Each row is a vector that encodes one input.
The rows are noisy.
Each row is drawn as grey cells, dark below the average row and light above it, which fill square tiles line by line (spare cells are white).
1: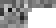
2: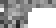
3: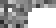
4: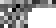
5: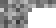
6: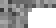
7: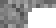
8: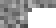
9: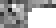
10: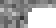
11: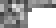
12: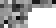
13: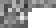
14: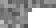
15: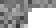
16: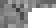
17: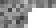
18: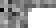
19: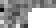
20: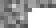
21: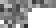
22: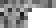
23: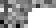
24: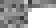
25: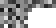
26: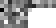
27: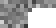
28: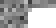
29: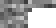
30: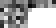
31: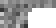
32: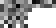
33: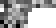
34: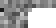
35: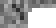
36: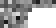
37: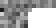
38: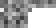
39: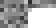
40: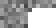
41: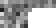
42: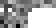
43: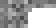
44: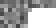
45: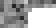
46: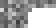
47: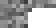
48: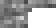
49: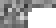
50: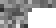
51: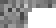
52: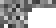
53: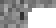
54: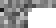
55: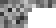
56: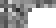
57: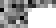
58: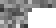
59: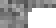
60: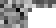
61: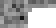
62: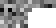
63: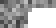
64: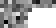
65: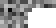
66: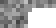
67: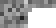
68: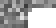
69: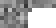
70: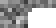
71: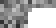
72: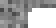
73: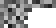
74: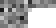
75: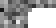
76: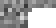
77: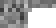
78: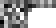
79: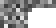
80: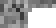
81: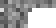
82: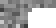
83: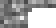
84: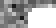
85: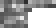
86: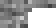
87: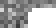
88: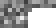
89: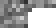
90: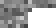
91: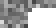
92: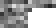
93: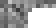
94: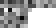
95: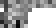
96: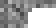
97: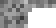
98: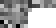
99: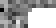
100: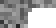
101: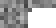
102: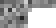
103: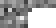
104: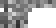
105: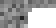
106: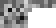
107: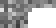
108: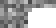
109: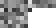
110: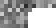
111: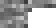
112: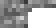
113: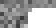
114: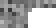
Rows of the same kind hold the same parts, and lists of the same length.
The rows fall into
3 kinds.
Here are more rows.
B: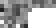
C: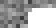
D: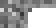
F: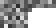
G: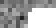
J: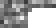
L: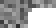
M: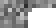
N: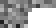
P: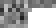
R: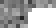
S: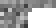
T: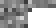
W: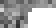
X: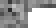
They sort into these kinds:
B, C, G, M, R, S, W, X
D, J, L, N, P, T
F

